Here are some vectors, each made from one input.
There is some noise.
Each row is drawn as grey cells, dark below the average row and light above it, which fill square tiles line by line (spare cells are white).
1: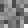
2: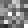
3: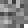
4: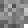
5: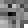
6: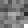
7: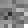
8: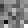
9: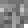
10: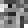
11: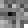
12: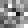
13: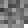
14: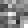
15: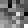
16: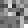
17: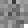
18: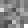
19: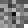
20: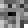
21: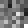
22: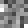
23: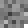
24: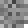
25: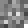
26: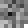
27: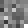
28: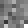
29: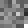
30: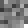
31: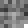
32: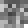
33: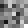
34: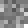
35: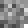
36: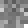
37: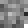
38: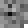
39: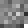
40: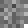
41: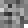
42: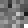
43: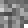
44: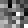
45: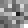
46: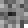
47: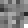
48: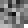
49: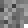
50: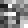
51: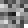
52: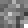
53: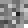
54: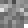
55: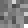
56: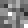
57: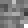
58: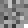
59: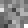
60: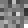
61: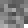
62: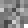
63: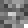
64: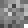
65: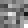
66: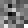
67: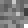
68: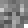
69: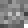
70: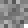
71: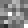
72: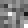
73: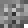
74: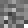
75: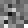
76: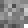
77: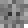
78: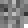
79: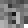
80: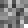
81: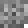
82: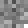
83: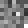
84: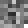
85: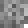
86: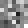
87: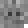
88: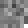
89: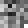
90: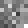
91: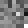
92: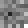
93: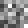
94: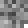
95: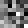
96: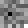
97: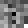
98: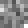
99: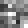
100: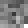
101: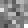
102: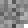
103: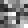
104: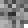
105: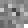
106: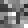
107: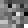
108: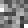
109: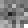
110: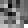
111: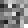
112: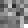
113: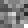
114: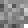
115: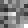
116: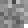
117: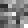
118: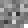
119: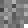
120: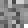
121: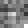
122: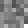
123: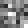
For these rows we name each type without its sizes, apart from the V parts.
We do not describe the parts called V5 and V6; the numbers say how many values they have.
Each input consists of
either a point on a line and a value of V6, or a true/false value and a value of V5.
